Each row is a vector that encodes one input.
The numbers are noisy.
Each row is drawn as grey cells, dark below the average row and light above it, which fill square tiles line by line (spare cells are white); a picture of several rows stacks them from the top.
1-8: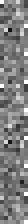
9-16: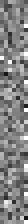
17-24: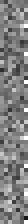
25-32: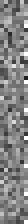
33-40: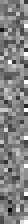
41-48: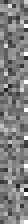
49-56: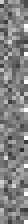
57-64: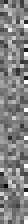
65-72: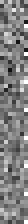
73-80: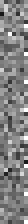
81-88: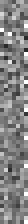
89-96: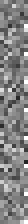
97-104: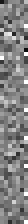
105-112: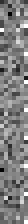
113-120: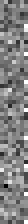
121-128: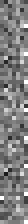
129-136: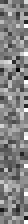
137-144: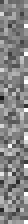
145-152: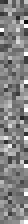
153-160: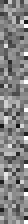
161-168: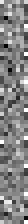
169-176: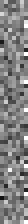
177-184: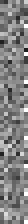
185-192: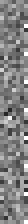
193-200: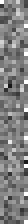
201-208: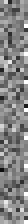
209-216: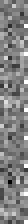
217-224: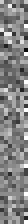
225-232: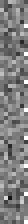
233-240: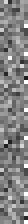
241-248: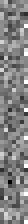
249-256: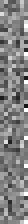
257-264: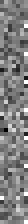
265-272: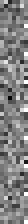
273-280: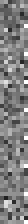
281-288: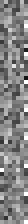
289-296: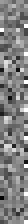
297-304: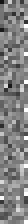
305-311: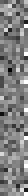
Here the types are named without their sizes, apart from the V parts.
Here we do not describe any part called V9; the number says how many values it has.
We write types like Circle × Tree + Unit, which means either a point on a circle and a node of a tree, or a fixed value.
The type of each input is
Bool × Tree + (Circle + Unit) × V9.
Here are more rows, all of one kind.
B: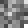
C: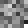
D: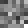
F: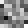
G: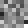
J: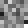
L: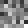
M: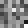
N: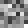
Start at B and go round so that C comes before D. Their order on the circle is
B, N, C, F, L, G, J, M, D.
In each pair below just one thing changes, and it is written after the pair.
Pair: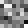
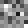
the value of V9
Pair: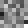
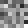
the value of V9
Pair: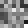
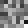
the value of V9
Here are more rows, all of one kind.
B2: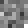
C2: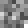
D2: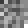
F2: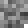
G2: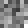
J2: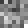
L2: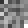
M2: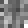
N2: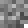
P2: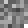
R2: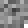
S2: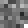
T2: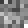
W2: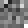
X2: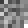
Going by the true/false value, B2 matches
C2, F2, N2 and S2.
